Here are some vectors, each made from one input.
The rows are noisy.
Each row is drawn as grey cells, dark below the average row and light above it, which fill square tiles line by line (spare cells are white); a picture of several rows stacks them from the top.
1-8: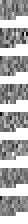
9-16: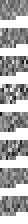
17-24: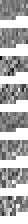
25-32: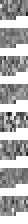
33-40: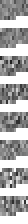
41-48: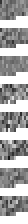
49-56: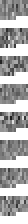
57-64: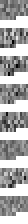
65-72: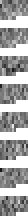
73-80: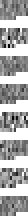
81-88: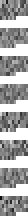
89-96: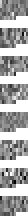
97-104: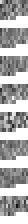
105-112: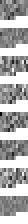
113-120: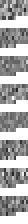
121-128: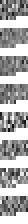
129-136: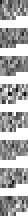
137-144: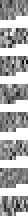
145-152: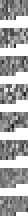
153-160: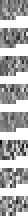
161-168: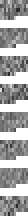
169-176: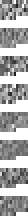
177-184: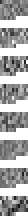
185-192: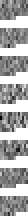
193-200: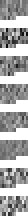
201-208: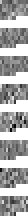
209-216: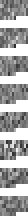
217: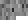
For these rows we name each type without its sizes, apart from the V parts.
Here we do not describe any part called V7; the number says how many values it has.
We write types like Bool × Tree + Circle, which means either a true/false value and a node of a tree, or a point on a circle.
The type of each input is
Label + List(V7) × Tree.
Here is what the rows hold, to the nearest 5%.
About 15% of them hold a label. The rest hold a node of a tree, together with a list of values of V7.
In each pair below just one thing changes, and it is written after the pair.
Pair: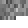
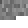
the value of V7 in item 1 of the list
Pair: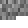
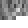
the node of the tree
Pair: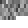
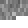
the node of the tree
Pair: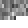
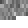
the node of the tree
